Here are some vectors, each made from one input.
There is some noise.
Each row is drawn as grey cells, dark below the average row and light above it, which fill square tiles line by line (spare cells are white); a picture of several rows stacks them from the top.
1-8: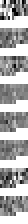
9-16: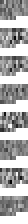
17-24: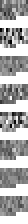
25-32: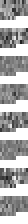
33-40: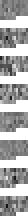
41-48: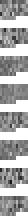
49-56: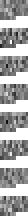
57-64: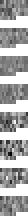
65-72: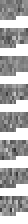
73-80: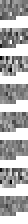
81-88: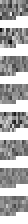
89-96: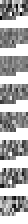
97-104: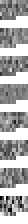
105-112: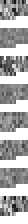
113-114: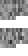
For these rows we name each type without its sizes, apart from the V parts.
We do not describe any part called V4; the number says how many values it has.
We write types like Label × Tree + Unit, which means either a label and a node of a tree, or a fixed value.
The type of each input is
Bool × Bool × Bool × Label × Line × List(V4).
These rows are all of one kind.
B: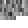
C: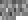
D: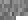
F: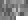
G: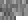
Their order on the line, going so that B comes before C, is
B, D, F, C, G.
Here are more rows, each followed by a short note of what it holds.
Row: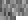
a label, a point on a line and three true/false values, together with a list of one item
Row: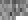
a label, a point on a line and three true/false values, together with the empty list
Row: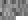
a label, a point on a line and three true/false values, together with a list of two items
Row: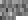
a label, a point on a line and three true/false values, together with a list of one item
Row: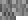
a label, a point on a line and three true/false values, together with a list of one item
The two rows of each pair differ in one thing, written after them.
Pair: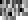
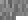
the place on the line
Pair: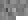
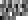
the label
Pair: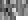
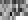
the label
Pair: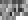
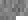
the label
